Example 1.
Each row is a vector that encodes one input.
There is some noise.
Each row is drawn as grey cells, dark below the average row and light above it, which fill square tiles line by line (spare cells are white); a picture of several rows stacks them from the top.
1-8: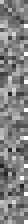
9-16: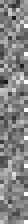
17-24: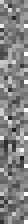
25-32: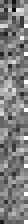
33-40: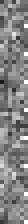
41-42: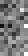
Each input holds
a point on a 9-point circle.
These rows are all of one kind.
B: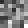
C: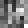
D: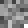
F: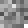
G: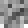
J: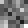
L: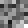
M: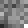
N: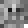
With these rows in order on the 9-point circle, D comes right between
B and N.
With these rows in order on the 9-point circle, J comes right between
G and L.
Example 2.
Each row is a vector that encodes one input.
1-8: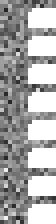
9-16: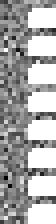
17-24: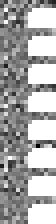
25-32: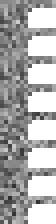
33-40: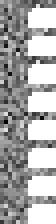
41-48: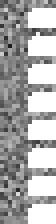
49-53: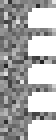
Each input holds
a point on a 6-point line.
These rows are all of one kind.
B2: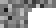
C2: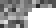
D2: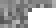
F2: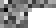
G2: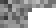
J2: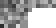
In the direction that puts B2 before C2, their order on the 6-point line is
B2, F2, D2, G2, J2, C2.
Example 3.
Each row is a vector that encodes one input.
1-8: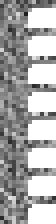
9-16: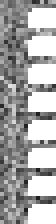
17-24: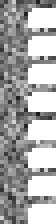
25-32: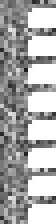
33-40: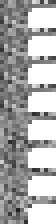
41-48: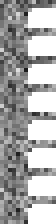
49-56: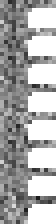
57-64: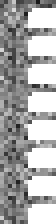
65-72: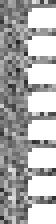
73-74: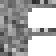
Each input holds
three true/false values.
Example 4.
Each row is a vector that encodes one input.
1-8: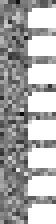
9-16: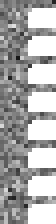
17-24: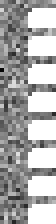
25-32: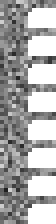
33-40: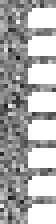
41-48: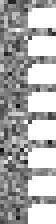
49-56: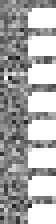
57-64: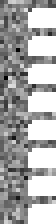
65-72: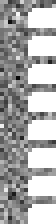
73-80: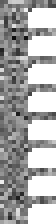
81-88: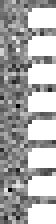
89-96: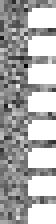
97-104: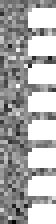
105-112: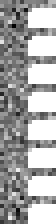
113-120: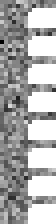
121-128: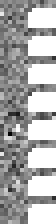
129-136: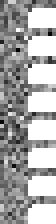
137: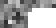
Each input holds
four true/false values.
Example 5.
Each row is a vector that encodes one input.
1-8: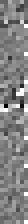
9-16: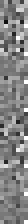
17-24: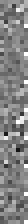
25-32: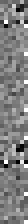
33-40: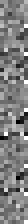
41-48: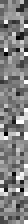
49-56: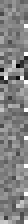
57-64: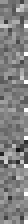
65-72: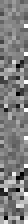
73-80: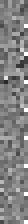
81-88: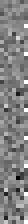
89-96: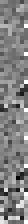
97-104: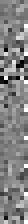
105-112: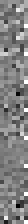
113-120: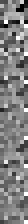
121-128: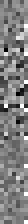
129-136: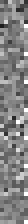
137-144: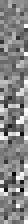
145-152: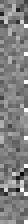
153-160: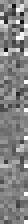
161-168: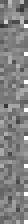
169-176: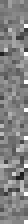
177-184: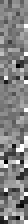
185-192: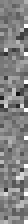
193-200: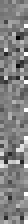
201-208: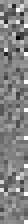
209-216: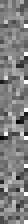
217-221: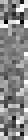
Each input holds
a node of a 20-node tree.
